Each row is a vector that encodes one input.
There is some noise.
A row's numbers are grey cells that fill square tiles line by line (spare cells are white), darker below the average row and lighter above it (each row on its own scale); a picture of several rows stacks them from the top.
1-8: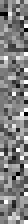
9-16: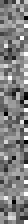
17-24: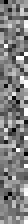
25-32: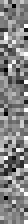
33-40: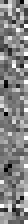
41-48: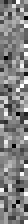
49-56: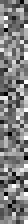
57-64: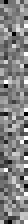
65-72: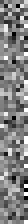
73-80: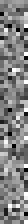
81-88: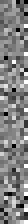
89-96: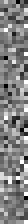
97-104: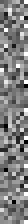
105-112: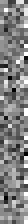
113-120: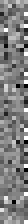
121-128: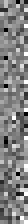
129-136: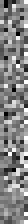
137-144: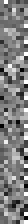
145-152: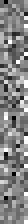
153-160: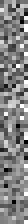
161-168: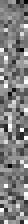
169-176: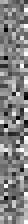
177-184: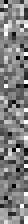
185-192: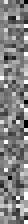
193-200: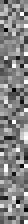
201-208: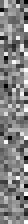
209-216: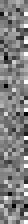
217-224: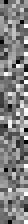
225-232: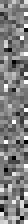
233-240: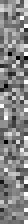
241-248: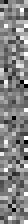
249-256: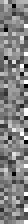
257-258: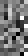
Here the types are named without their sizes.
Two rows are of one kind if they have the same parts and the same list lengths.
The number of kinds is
2.
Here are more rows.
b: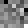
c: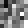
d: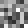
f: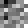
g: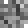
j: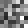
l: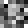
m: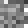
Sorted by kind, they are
b, d
c, f, g, j, l, m

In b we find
a point on a circle and a label.
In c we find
two labels.
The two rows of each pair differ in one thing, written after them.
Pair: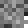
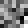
the label
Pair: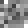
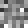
the label
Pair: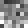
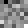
the place on the circle
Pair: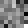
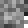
the label
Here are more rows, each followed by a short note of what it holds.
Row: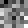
a point on a circle and a label
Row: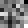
a point on a circle and a label
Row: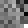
a point on a circle and a label
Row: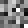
a point on a circle and a label
